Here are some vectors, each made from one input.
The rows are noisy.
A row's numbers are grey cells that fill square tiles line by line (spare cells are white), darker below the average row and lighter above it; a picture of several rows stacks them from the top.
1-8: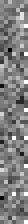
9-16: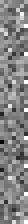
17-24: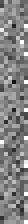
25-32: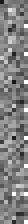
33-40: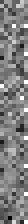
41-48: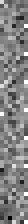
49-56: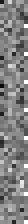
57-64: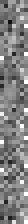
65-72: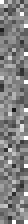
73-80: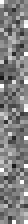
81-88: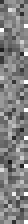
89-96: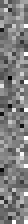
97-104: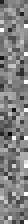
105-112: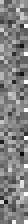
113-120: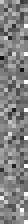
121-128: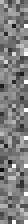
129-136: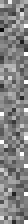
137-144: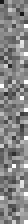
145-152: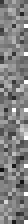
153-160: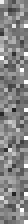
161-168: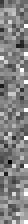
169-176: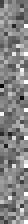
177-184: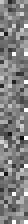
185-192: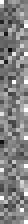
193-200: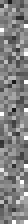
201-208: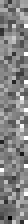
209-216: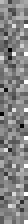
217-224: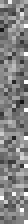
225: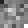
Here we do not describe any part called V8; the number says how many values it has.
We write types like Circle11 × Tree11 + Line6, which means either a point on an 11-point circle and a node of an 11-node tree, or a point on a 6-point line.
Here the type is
Line7 × (List2(Line6) + (Tree9 + Unit) × V8).
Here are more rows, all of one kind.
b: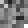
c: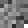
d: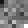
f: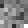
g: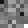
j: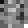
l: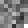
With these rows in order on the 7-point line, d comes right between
f and g.
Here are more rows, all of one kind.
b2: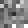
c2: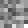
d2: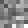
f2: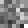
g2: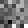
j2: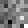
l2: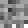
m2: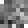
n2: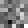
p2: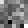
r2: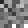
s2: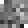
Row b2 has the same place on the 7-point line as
g2 and r2.
